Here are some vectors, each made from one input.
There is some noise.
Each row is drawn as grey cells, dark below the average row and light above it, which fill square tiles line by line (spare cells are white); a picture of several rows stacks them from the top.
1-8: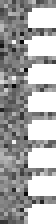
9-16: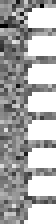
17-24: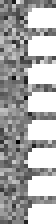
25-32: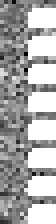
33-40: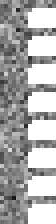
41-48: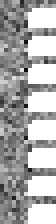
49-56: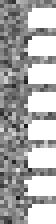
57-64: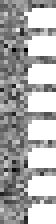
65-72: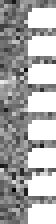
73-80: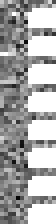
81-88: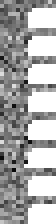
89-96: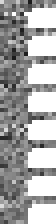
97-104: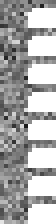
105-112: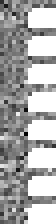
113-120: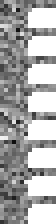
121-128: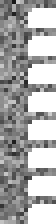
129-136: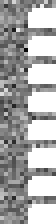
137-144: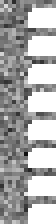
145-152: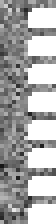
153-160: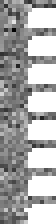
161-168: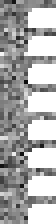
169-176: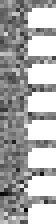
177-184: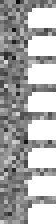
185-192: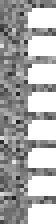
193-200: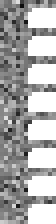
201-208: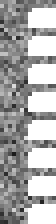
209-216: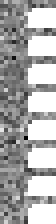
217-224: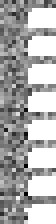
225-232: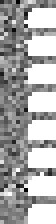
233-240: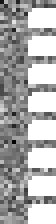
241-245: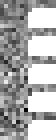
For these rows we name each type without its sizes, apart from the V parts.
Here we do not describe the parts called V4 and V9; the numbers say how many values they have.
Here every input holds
two labels and a value of V4, together with either a point on a line, or a value of V9.
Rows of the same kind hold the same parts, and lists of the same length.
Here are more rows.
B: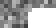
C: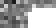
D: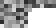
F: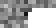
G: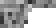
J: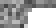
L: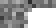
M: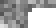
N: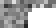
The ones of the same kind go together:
B, C, F, G
D, J, L, M, N

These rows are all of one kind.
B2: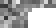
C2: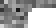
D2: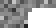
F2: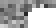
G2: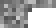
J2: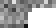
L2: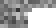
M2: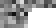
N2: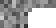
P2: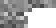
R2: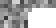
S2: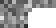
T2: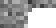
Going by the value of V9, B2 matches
C2, M2 and T2.
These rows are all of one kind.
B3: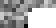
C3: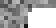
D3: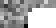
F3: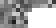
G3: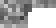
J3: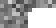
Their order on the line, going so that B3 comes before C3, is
B3, D3, J3, G3, F3, C3.
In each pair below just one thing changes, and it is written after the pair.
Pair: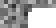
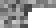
one of the two labels
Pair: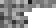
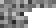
the place on the line
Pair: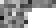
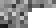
the place on the line
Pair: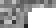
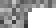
the place on the line
